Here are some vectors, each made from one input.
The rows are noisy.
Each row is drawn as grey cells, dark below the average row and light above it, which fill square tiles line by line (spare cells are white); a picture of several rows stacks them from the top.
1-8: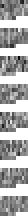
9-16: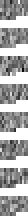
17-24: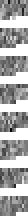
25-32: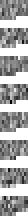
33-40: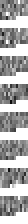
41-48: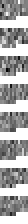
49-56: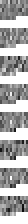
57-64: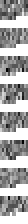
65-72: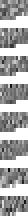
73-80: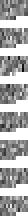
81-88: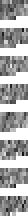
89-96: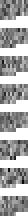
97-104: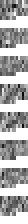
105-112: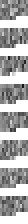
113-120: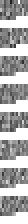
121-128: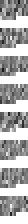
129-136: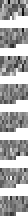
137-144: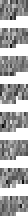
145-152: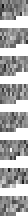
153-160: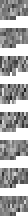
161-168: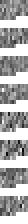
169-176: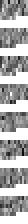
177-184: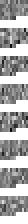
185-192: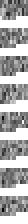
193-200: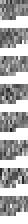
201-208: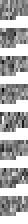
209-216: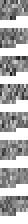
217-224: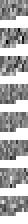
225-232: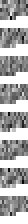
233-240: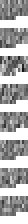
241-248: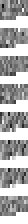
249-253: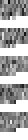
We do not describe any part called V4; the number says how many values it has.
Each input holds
one of 8 labels and a point on a 5-point line, together with a list of up to two values of V4.
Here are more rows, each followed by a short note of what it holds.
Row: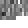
one of 8 labels and a point on a 5-point line, together with a list of two items
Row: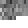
one of 8 labels and a point on a 5-point line, together with a list of two items
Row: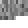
one of 8 labels and a point on a 5-point line, together with a list of one item
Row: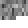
one of 8 labels and a point on a 5-point line, together with a list of two items
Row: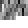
one of 8 labels and a point on a 5-point line, together with the empty list
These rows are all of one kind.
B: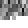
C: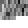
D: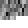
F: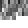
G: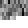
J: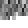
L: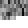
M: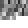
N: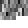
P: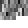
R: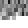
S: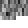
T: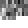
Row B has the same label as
D, J and M.
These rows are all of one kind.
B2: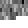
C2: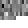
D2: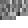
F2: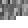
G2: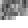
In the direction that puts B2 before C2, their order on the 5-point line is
G2, F2, D2, B2, C2.
